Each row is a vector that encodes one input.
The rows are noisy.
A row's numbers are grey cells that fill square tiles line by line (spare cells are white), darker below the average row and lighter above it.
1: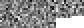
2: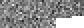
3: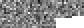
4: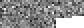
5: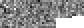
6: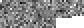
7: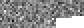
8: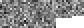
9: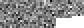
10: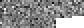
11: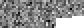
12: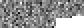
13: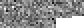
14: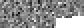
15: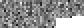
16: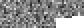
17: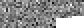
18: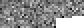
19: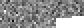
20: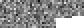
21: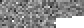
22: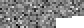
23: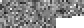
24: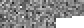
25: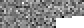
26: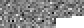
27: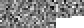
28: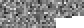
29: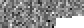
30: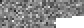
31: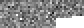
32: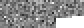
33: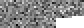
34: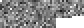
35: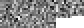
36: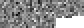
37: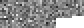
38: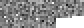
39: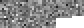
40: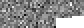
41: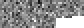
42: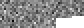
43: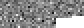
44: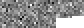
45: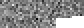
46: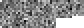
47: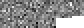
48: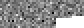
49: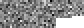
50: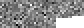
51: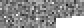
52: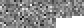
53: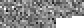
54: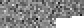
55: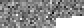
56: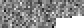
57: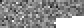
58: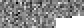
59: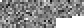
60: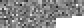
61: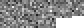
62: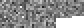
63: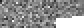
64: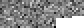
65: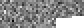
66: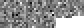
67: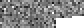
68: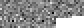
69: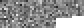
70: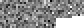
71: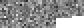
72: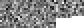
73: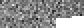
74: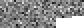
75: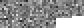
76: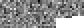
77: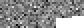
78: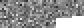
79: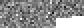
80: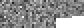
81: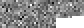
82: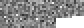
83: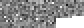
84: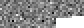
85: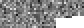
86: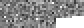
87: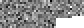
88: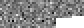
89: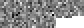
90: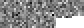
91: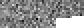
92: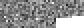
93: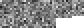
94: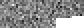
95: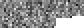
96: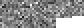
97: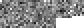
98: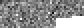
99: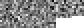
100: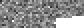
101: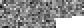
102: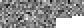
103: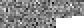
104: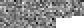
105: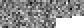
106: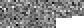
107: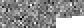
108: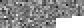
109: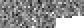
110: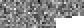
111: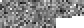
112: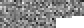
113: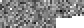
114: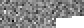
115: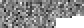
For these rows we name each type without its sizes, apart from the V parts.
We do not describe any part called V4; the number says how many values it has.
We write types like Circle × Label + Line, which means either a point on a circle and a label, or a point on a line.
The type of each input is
Bool × Bool × Bool + List(Line) + V4 × V4.
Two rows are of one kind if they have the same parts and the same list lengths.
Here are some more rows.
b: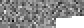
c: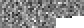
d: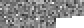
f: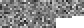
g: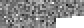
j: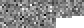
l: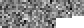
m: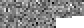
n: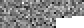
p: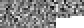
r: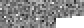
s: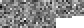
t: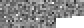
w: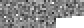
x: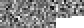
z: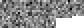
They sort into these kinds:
b, d, g, r, t, w
c, l, z
f, s
j, m, n
p, x

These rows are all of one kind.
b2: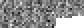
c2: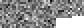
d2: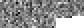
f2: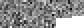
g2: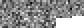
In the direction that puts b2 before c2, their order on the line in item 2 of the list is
f2, b2, c2, g2, d2.
